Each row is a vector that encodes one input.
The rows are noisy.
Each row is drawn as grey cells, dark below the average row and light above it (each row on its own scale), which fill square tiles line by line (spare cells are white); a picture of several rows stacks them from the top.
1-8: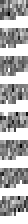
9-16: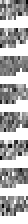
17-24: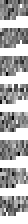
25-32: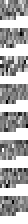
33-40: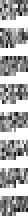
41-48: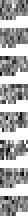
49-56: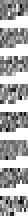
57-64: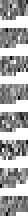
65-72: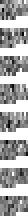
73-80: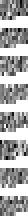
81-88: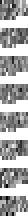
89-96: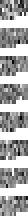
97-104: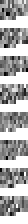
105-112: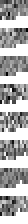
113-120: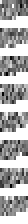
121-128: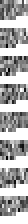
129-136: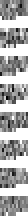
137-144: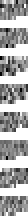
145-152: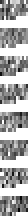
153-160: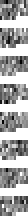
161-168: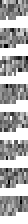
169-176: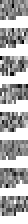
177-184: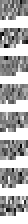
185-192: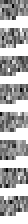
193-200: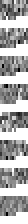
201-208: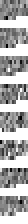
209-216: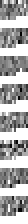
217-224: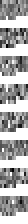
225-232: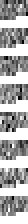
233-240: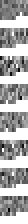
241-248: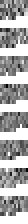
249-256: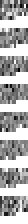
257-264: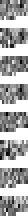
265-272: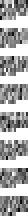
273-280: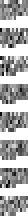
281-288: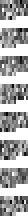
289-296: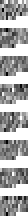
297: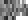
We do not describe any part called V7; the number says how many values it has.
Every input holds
a value of V7, together with either a point on a 20-point line, or three true/false values.
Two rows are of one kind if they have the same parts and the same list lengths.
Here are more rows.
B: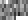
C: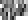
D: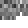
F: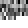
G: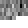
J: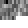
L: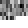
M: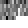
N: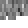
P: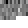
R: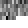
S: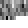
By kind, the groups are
B, C, F, G, L, N, S
D, J, M, P, R

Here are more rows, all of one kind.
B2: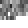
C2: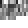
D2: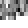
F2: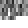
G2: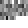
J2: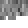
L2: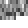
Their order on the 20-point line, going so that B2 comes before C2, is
B2, F2, J2, D2, C2, G2, L2.
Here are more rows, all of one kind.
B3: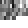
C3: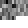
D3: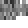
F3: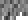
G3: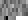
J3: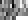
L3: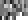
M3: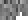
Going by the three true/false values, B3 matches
G3 and J3.
